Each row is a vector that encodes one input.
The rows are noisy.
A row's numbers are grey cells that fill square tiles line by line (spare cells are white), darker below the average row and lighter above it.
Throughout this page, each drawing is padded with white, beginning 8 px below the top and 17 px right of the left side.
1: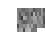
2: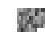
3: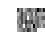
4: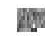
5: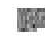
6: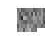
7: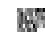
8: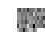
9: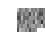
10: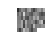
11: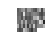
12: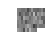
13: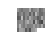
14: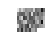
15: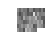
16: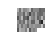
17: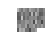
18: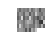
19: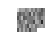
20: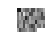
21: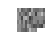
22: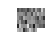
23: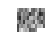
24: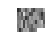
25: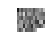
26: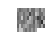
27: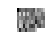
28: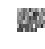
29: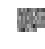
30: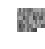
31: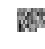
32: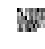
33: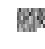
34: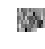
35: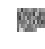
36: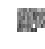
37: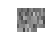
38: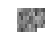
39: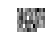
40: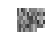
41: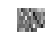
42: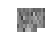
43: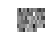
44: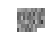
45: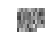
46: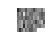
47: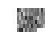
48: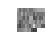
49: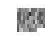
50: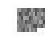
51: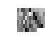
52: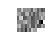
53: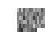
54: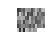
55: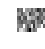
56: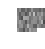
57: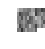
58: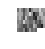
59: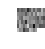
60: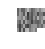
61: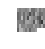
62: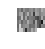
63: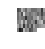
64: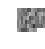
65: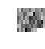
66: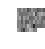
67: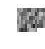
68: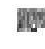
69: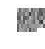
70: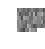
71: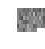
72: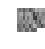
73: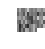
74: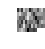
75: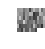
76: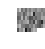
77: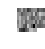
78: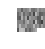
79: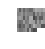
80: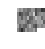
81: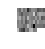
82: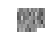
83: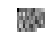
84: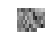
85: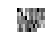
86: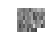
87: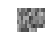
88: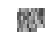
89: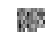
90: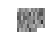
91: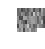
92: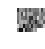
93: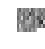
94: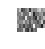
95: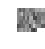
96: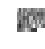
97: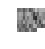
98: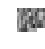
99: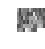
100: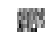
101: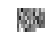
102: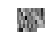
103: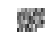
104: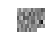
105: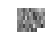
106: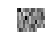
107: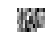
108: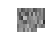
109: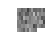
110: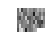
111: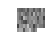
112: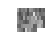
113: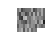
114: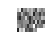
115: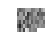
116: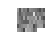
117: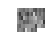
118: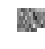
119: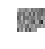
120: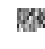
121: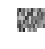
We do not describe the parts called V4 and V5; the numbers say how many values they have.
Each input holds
a value of V5, together with either a fixed value, or a point on each of two 3-point lines, five true/false values and a value of V4.
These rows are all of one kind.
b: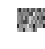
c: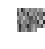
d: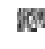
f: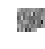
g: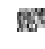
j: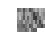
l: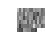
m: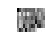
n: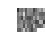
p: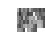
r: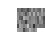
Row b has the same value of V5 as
p and r.
